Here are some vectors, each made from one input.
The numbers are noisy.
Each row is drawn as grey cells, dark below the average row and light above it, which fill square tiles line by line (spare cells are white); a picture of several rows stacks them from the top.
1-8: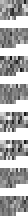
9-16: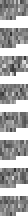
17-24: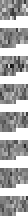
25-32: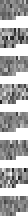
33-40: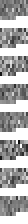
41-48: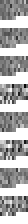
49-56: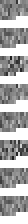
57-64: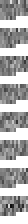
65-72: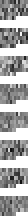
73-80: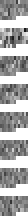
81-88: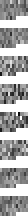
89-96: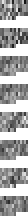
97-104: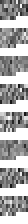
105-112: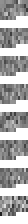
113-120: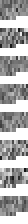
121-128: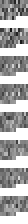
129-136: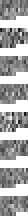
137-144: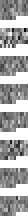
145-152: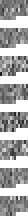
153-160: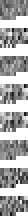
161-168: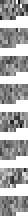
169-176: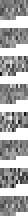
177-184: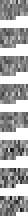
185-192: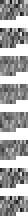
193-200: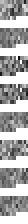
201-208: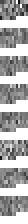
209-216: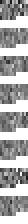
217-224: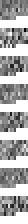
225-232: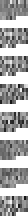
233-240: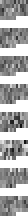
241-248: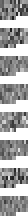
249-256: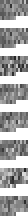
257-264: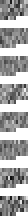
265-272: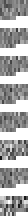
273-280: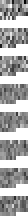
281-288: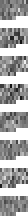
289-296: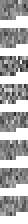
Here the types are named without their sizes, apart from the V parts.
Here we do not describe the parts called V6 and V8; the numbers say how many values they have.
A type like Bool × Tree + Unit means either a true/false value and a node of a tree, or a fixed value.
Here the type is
Bool × Circle + (Line + V6) × V8.
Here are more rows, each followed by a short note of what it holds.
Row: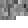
a value of V6 and a value of V8
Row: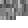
a value of V6 and a value of V8
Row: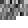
a point on a circle and a true/false value
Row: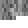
a value of V6 and a value of V8
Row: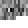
a point on a circle and a true/false value
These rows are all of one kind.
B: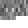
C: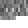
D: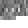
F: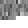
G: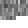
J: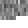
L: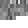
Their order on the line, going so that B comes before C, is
F, J, B, C, G, D, L.
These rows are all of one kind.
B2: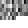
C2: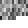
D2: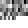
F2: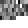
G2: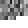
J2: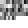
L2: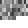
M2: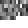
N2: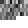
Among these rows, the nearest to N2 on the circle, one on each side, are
G2 and L2.
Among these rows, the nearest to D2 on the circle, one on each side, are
B2 and J2.
